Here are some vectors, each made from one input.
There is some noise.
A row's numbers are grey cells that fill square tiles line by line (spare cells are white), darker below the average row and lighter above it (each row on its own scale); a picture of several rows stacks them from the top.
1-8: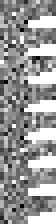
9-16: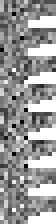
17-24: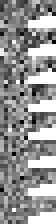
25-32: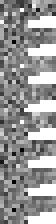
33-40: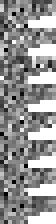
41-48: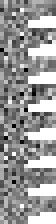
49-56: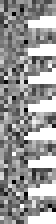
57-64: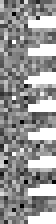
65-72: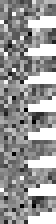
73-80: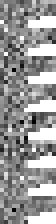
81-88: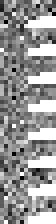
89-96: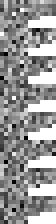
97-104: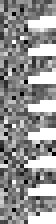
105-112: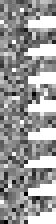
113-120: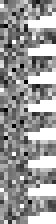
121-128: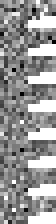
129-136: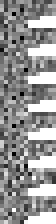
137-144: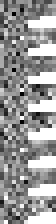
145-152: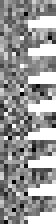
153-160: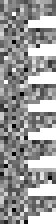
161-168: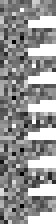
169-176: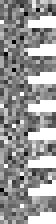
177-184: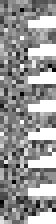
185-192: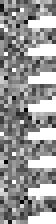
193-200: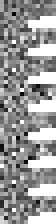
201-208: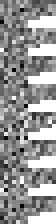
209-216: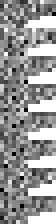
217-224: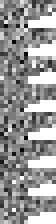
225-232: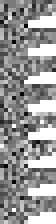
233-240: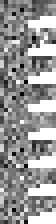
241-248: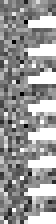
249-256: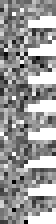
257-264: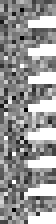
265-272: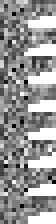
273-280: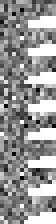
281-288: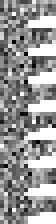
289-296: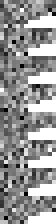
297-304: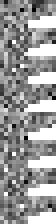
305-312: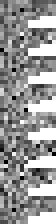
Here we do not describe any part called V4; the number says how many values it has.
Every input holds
a list of up to two items, each one of 6 labels and a value of V4.
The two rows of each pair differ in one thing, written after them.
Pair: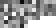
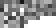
the value of V4 in item 2 of the list
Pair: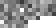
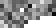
the value of V4 in item 1 of the list
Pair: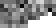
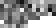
the label in item 1 of the list
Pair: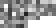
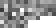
the value of V4 in item 2 of the list
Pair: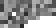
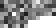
the label in item 1 of the list
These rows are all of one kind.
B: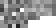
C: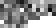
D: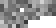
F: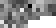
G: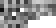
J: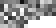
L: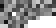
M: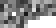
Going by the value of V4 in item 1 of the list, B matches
D and G.
